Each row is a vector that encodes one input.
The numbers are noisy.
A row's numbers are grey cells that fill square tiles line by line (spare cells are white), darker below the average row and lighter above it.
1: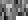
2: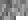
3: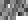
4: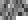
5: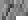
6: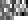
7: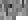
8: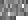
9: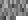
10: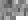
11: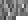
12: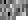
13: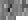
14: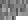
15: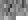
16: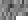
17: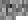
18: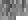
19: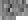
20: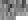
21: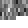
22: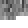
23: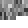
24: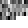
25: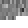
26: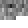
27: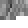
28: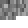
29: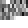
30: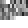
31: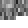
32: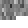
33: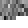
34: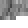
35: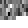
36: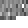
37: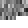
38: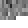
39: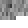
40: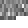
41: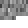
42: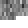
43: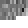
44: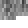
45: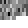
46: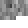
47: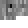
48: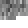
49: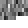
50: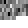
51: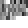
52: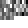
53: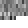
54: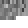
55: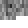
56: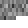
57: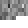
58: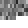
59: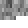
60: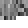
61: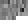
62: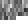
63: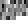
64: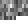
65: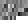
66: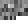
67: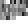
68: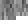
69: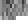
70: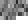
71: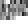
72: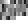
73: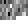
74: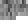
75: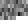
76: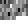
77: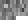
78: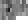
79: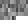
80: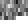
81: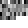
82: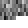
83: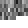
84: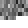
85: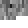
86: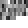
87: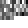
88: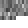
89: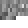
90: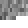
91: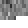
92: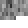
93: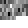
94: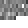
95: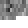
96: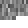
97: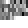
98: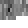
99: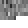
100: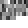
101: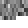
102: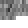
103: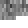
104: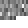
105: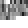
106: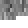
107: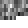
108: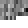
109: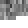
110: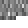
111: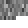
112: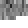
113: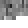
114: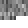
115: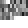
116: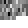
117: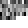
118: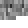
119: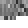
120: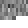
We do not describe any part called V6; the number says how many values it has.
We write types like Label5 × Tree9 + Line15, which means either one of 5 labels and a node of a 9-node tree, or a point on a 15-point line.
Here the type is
Bool × List2(V6) + Line5.
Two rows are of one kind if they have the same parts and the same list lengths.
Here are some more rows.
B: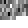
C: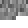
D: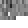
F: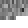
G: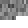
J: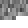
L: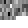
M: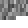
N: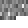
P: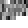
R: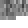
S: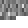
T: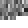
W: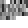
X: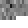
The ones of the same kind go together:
B, L
C, F, G, J, M, N, S
D, R, T, X
P, W

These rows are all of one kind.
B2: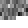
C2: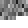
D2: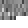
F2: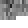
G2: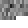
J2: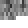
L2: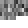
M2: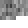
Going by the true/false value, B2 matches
C2 and L2.
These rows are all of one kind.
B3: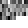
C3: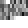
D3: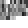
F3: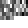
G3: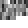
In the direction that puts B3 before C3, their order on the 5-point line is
B3, G3, D3, C3, F3.
